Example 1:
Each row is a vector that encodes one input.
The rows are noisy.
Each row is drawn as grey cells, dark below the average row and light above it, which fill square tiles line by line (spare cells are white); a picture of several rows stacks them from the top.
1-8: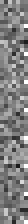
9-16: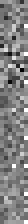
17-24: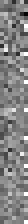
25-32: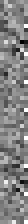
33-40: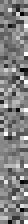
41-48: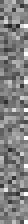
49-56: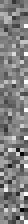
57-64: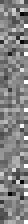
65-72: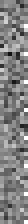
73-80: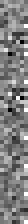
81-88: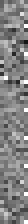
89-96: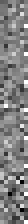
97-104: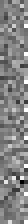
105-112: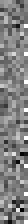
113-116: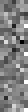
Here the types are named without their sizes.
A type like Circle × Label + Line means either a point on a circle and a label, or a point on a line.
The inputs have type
Bool × (Circle + Unit) + Line.
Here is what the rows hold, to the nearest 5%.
About 40% of them hold a point on a line. The rest hold a true/false value, together with either a point on a circle, or a fixed value.
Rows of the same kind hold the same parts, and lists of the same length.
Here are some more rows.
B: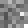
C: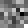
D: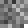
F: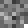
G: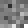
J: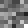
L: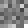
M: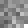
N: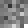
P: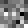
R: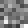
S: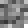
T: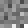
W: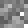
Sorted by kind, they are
B, G, L, M, N, T, W
C, F, J, P, R
D, S

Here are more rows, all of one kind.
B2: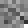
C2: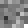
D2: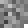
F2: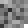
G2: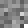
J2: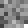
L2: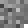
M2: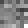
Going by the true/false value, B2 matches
C2 and G2.
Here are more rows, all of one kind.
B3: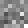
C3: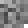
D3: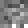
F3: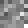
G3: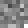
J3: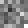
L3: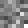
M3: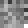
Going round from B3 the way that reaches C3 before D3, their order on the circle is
B3, C3, J3, L3, D3, G3, M3, F3.
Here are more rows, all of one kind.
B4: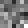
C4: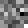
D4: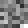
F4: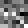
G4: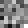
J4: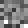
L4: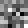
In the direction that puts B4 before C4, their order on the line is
G4, J4, D4, B4, F4, C4, L4.
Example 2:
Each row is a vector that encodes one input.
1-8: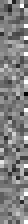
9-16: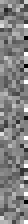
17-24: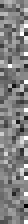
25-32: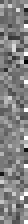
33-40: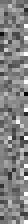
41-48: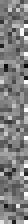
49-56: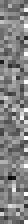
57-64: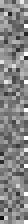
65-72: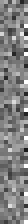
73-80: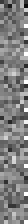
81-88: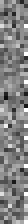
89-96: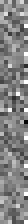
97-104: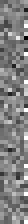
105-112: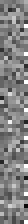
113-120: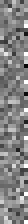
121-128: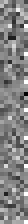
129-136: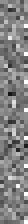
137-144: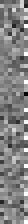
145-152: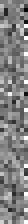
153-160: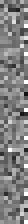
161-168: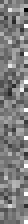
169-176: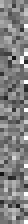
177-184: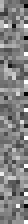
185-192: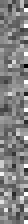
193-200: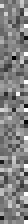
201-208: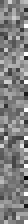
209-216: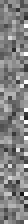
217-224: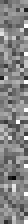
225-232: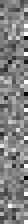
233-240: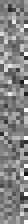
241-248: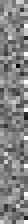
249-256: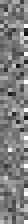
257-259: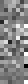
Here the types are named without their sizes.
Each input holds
a point on a line, together with either a point on a circle, or four true/false values.
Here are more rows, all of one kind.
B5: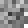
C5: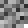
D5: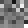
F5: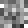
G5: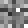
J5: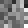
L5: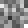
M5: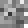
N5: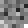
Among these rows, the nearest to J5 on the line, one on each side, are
F5 and L5.
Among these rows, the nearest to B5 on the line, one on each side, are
G5 and M5.
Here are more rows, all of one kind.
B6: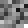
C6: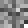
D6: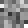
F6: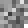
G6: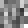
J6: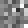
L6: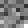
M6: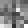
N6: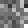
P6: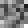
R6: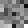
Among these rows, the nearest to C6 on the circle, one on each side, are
F6 and M6.
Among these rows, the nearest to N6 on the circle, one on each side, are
B6 and J6.
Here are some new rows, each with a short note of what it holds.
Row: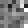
a point on a circle and a point on a line
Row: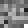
a point on a line and four true/false values
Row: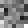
a point on a circle and a point on a line
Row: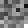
a point on a circle and a point on a line
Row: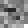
a point on a line and four true/false values
